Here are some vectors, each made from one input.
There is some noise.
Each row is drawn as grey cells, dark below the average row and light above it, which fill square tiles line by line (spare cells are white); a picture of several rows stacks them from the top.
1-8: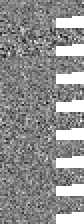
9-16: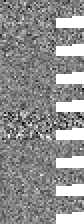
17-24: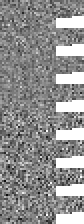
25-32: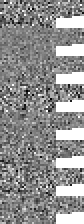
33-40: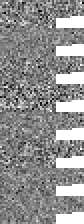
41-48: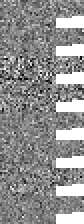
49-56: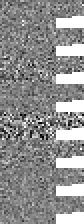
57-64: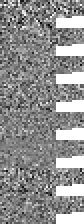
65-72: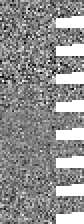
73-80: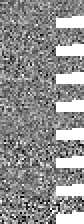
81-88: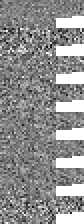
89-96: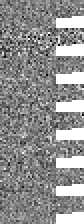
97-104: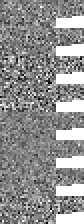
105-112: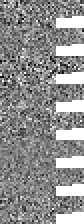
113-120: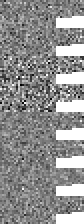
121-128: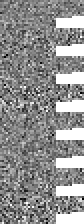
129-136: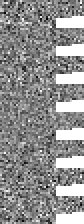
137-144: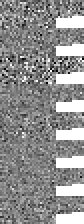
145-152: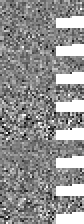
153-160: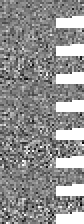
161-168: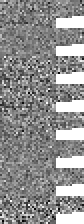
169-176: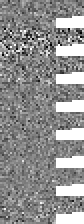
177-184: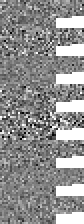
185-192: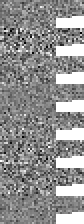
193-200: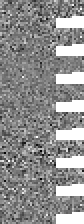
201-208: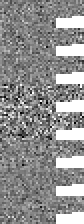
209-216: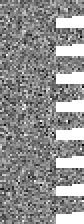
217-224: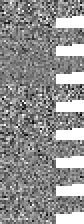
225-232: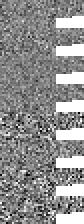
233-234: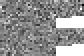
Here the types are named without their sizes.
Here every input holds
a point on a line, together with either a point on a circle and a true/false value, or a fixed value.
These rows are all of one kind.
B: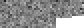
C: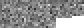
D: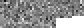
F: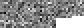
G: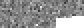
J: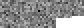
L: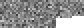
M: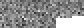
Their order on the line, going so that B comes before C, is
B, C, M, F, L, D, G, J.
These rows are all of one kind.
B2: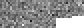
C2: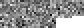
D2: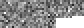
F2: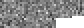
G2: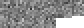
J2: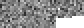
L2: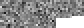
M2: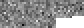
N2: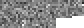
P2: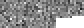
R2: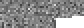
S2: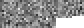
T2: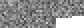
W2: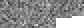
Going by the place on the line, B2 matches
J2, P2 and S2.
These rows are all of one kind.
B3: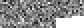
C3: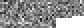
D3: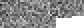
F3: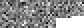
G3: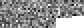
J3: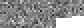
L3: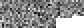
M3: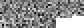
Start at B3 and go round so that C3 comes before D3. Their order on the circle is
B3, G3, C3, F3, J3, M3, L3, D3.
